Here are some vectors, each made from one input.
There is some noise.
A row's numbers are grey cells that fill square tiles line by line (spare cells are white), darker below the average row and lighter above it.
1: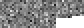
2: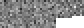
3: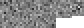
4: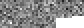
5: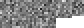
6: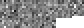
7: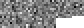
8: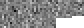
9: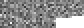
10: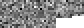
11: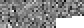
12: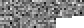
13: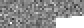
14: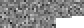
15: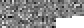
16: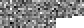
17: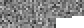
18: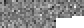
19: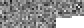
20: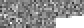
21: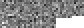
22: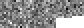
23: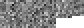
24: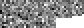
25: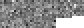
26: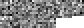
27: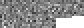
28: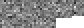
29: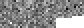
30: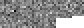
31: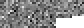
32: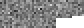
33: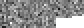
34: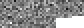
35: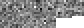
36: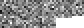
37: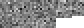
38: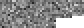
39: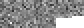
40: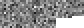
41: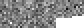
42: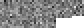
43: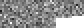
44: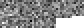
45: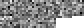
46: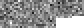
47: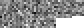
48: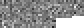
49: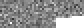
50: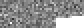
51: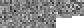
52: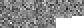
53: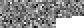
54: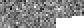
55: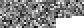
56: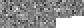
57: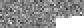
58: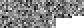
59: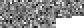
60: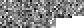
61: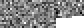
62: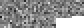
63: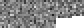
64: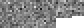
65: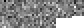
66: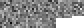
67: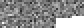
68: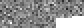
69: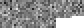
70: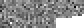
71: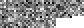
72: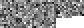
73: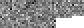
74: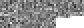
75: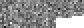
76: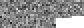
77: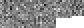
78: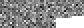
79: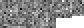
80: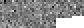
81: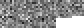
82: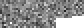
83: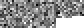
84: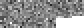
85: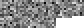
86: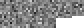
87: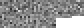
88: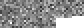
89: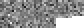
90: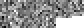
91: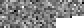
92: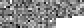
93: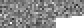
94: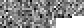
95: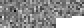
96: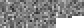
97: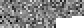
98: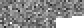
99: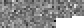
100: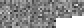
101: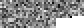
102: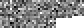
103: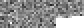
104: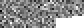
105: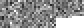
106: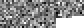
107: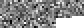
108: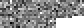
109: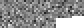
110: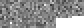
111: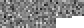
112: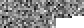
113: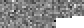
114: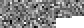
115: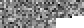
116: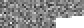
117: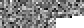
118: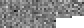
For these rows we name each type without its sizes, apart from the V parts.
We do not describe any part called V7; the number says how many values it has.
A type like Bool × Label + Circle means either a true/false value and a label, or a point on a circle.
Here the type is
Line + (Tree + Unit) × V7.
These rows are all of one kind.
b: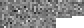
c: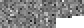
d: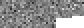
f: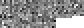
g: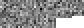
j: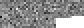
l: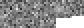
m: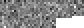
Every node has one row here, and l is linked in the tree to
c, g and m.
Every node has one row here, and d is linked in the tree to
f.
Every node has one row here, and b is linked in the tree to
j and m.
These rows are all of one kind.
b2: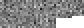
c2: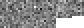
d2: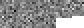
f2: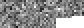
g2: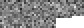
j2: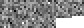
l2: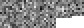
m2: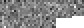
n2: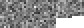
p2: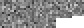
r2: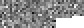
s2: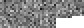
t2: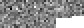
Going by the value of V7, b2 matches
p2 and s2.
